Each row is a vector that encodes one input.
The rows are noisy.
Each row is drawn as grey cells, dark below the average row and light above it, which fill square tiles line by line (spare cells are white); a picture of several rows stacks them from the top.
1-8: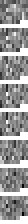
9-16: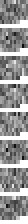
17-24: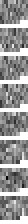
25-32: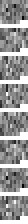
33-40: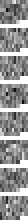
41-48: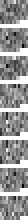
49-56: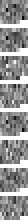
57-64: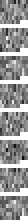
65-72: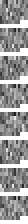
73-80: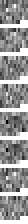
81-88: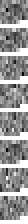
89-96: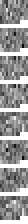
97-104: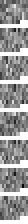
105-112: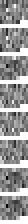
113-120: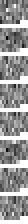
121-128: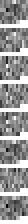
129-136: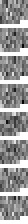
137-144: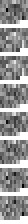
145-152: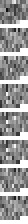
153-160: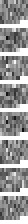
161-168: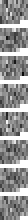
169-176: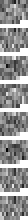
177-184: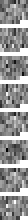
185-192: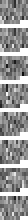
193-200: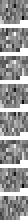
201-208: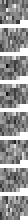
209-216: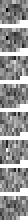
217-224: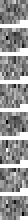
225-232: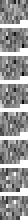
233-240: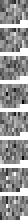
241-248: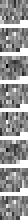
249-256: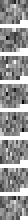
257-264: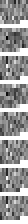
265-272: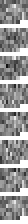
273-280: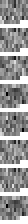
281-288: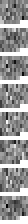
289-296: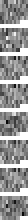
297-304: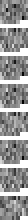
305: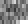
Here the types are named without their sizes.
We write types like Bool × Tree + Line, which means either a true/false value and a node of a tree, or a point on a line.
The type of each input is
Circle.
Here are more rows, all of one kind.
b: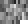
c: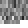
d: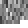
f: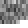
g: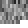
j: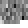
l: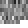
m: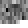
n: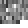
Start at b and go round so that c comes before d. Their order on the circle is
b, g, l, c, j, m, f, d, n.
